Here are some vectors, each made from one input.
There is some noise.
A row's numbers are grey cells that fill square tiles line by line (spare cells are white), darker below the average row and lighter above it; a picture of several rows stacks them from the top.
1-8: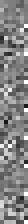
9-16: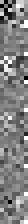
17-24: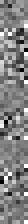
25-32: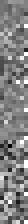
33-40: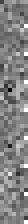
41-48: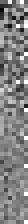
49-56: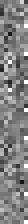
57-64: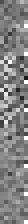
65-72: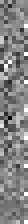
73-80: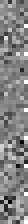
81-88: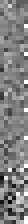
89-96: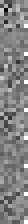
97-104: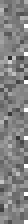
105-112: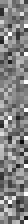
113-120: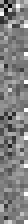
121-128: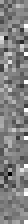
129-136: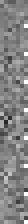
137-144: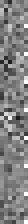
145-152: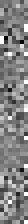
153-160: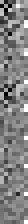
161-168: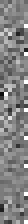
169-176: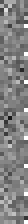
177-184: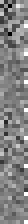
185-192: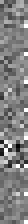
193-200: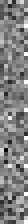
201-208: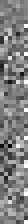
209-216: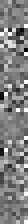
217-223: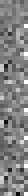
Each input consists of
a point on an 11-point line, together with either a fixed value, or five true/false values.
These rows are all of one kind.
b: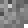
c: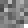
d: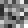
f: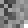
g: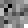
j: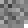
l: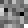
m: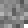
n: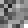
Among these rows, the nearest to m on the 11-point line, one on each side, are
c and n.
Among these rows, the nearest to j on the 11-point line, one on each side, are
d and g.
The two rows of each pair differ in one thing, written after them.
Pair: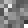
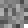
one of the five true/false values
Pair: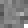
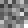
the place on the 11-point line
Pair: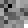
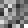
the place on the 11-point line
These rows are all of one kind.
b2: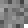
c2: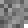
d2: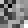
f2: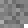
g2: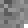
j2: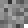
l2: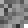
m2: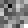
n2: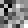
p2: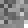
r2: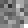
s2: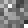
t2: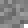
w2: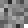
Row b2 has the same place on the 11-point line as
c2, d2, l2 and s2.
